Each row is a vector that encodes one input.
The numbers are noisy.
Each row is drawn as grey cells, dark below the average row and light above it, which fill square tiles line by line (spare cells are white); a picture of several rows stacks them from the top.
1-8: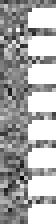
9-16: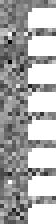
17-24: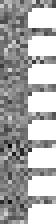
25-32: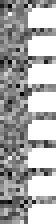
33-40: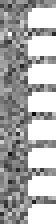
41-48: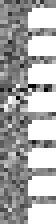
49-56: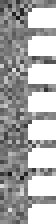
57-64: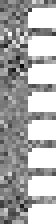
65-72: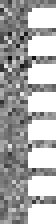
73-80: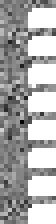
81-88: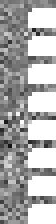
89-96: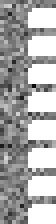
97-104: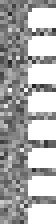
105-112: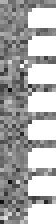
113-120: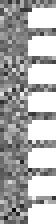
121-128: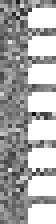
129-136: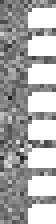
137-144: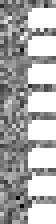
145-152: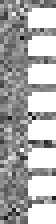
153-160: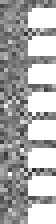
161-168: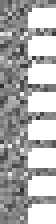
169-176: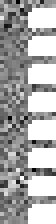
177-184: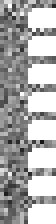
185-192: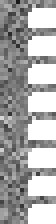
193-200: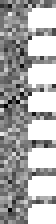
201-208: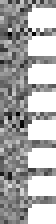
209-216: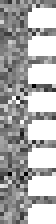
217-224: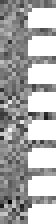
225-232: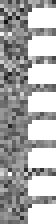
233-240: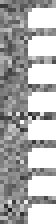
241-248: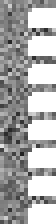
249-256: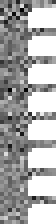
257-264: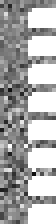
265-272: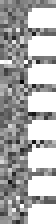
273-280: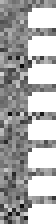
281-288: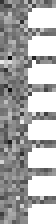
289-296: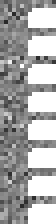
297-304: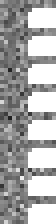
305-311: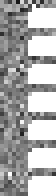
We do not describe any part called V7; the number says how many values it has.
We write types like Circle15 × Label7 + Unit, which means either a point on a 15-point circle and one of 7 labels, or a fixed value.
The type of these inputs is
Bool × (Line6 + V7).
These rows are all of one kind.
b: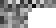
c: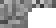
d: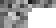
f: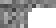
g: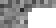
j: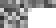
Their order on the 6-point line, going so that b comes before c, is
j, b, d, c, g, f.
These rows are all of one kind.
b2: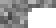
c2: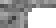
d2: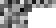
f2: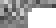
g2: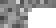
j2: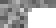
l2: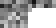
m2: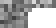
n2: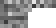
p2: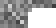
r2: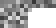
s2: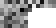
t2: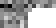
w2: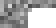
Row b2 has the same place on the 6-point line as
g2, j2, r2 and w2.
